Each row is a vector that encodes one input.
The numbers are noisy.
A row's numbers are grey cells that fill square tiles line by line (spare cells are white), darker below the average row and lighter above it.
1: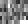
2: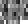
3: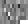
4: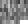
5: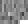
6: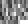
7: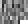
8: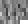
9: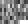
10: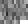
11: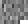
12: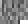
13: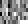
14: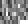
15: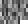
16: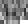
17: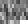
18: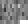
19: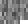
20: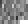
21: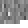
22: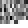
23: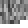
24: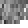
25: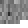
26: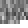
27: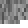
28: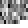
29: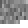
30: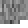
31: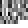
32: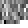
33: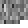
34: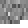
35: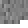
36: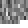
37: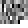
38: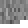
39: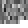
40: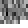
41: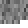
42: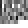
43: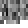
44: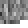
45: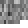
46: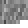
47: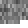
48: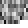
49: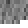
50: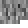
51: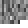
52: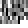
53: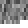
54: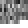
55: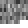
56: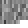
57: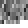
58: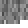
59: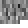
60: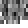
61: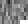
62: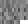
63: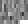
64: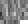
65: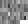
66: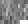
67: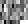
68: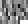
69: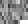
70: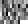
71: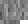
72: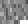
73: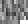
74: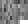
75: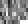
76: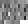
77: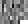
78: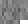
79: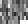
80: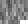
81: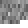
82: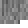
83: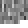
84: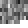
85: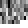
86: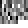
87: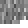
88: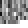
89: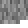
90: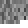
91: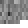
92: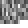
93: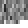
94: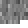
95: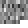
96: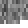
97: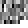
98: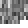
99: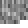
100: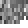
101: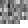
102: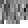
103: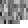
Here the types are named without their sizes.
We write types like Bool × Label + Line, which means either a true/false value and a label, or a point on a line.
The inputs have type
Bool × Bool × Bool + List(Line).
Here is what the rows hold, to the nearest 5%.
About 45% of them hold three true/false values. The rest are lists of points on a line.
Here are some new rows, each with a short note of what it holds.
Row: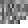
the empty list
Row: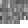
a list of two items
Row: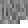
the empty list
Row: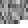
three true/false values
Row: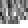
a list of three items
